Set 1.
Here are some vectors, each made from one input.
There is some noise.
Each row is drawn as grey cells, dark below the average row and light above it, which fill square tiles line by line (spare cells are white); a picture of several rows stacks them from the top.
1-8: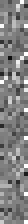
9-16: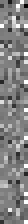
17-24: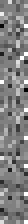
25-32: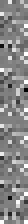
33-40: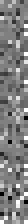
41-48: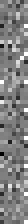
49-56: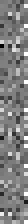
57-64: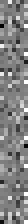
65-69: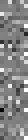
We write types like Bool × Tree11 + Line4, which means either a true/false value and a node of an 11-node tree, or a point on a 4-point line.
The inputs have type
Bool × Bool × Bool × Bool × Line5.
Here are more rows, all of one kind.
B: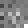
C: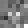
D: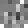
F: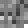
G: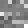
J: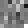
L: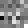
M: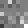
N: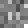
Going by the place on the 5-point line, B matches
C and N.
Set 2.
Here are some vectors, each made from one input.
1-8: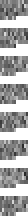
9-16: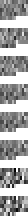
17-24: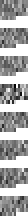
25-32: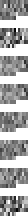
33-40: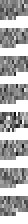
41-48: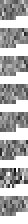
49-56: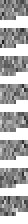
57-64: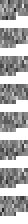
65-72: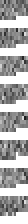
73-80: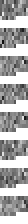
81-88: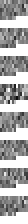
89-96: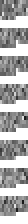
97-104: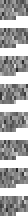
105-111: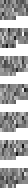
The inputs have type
Bool × Circle6 + Unit.
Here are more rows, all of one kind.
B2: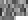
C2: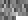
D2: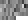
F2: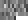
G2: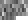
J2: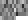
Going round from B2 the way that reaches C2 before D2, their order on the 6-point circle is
B2, F2, C2, J2, D2, G2.
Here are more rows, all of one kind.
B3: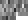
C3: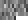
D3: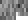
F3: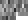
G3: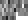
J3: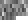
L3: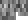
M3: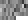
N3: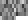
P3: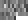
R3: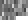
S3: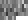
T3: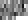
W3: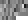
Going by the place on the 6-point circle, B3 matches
F3, G3 and J3.
